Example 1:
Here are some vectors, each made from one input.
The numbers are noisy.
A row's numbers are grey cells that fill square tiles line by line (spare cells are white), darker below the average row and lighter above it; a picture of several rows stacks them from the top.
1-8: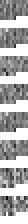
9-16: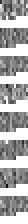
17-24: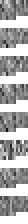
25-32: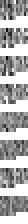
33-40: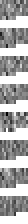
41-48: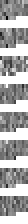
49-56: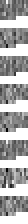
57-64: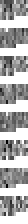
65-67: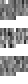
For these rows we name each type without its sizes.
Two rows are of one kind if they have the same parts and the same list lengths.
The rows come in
2 kinds.
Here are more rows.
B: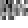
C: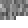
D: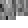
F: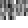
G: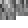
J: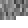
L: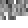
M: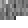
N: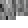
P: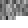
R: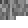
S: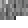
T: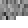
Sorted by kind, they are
B, F, L
C, D, G, J, M, N, P, R, S, T

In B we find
a label.
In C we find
four true/false values.
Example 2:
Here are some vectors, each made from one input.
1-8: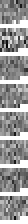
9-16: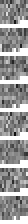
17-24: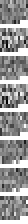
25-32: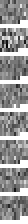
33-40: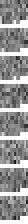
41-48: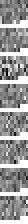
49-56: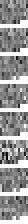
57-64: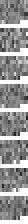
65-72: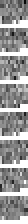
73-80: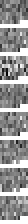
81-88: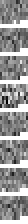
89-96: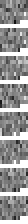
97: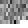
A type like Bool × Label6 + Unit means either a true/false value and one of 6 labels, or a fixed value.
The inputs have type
List2(Line8).
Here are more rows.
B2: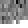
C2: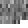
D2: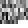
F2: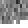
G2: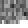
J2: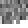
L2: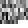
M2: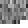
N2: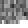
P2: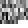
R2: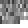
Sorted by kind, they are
B2, G2, N2, R2
C2, F2, J2, M2
D2, L2, P2

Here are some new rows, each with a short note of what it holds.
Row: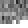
a list of two items
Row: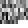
the empty list
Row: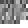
a list of two items
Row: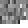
a list of one item
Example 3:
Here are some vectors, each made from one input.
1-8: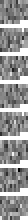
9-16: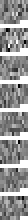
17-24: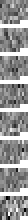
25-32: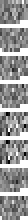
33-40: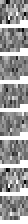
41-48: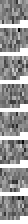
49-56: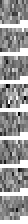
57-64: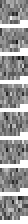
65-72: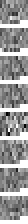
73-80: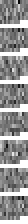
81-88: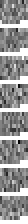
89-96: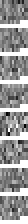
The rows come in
3 kinds.
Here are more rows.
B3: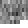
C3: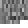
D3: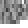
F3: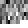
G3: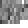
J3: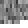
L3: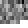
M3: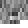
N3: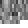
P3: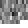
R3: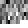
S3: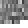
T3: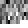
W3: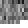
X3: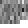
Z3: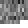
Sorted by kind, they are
B3, D3, G3, M3, X3
C3, J3, L3, N3, P3, S3, W3, Z3
F3, R3, T3

